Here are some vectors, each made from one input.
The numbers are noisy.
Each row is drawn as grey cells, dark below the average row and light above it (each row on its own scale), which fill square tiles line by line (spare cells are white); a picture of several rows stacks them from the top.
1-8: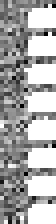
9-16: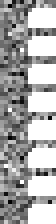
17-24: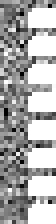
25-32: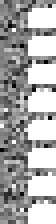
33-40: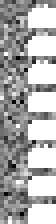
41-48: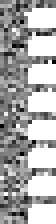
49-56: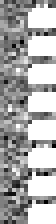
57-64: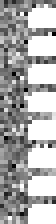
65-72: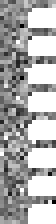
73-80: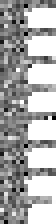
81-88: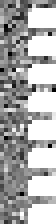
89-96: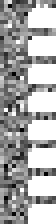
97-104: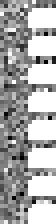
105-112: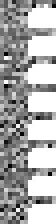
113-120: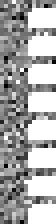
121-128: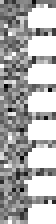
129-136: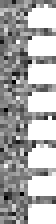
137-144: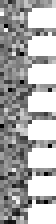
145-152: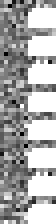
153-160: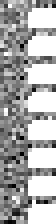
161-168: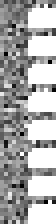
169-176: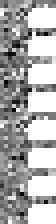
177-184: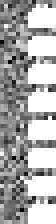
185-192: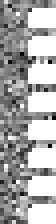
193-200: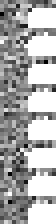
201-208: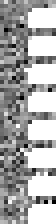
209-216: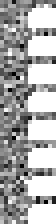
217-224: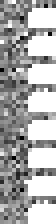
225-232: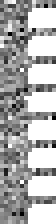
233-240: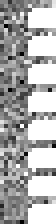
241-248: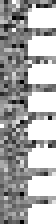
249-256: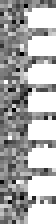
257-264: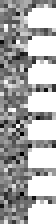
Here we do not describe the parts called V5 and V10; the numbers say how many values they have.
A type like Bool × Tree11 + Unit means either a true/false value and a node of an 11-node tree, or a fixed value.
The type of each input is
(Bool × Bool × Bool × Bool + V5) × V10 + Line7.
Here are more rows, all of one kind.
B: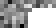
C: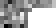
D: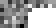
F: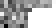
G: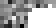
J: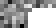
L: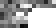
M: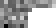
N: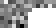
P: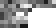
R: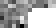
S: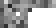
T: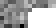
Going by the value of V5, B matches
D, G, J and N.
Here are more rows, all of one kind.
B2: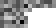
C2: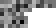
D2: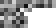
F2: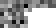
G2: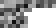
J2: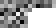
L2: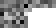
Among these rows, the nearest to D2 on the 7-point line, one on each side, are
G2 and J2.
